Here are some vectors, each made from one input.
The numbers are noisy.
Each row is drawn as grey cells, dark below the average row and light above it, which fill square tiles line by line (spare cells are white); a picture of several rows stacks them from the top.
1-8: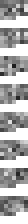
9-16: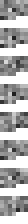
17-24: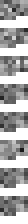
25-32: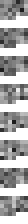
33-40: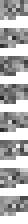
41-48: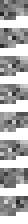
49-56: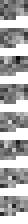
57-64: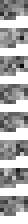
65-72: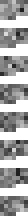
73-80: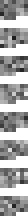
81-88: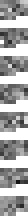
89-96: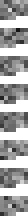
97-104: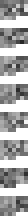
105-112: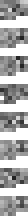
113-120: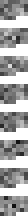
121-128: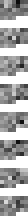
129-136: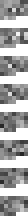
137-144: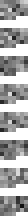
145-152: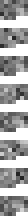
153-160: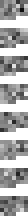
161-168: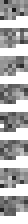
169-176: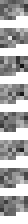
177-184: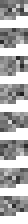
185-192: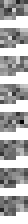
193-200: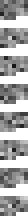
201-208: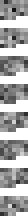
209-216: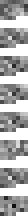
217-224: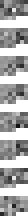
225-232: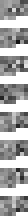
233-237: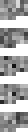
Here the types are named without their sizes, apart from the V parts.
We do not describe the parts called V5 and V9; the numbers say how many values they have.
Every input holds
either three true/false values, or a value of V5 and a value of V9, or a list of points on a line.
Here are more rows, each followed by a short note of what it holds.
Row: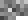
three true/false values
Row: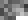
a list of one item
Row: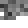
the empty list
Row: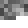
a list of one item
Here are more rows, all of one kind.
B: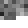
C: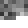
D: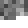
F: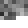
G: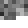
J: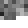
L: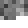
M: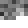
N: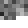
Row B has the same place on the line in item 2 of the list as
F, G and J.
